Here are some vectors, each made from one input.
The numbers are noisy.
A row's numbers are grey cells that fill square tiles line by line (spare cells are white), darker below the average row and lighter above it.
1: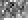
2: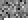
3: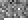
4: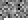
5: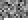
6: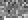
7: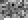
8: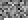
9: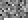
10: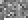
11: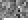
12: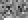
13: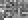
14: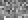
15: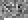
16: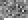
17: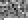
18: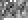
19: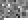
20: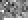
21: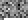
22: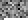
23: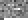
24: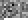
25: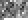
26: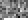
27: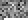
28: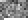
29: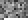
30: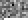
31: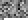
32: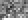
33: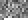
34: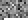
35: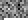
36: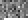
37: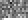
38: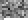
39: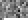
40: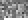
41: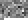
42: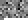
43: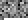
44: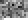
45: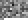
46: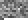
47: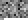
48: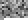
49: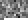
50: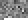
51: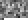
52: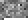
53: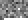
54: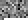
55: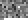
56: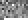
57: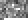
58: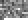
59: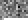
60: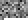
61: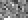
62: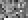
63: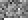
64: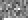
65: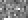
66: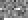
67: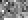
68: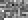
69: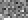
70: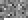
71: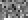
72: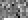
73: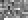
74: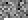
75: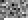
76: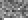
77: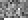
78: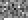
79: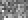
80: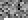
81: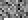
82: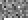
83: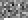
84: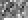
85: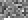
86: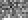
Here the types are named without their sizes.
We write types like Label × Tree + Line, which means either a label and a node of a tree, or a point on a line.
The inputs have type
(Bool × Bool × Bool + Unit) × Tree + Label.
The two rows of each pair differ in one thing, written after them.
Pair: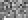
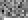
the node of the tree
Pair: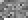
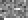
the node of the tree
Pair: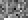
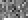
one of the three true/false values
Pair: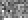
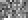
the node of the tree
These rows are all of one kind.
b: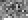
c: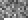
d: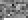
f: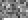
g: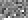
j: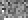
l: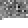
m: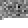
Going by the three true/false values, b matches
d and f.
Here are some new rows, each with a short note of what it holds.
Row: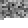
a node of a tree
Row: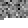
a label
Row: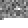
a node of a tree and three true/false values
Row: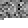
a label
